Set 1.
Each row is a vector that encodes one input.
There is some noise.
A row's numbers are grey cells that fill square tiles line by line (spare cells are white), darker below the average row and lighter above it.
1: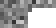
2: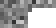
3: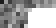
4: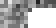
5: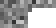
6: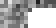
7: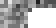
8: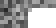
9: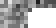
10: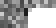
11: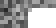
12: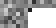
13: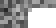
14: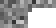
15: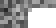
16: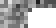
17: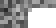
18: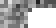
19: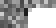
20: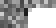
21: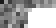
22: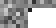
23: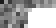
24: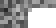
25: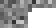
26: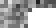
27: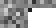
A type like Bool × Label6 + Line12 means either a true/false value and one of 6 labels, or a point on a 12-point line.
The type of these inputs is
Line6.
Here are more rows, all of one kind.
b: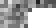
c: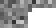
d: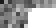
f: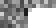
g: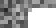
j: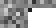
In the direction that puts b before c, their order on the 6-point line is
b, j, c, d, g, f.
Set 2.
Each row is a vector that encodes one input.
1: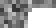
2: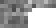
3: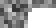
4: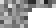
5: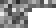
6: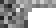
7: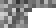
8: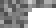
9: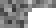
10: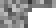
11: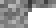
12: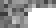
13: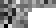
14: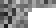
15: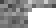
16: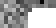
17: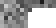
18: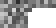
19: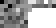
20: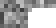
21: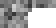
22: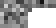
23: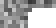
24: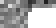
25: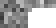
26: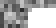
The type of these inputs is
Bool × Bool × Bool.
